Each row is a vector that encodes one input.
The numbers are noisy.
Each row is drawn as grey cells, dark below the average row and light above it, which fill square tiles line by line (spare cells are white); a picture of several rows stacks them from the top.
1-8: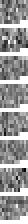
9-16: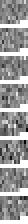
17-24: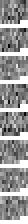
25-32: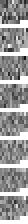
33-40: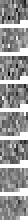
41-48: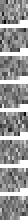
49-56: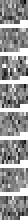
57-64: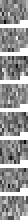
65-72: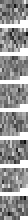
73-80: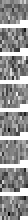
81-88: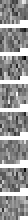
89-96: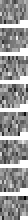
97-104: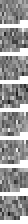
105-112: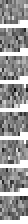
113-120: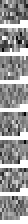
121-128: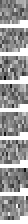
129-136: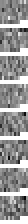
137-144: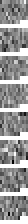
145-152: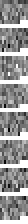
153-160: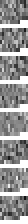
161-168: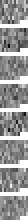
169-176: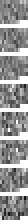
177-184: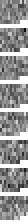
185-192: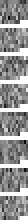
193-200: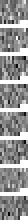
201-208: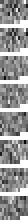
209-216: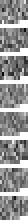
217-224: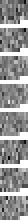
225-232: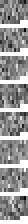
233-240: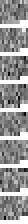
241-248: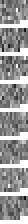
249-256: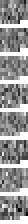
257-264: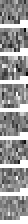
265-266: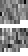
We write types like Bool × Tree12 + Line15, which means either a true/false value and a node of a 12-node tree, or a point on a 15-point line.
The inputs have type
Line16 + List2(Line5).
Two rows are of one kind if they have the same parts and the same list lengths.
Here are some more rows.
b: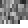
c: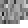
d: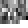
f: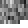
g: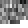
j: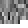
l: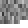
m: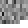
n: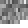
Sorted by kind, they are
b, f, g
c, l, m, n
d
j

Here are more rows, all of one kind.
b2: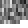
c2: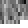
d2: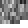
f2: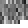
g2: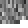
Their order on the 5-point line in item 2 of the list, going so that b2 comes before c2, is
g2, b2, c2, f2, d2.
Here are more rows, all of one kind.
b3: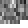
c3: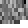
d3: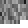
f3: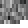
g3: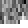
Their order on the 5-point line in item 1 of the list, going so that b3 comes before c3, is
b3, f3, c3, d3, g3.
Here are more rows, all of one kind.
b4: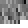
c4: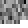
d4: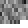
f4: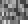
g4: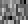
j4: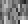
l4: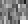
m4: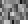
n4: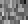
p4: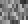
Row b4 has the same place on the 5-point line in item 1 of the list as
c4, d4 and l4.
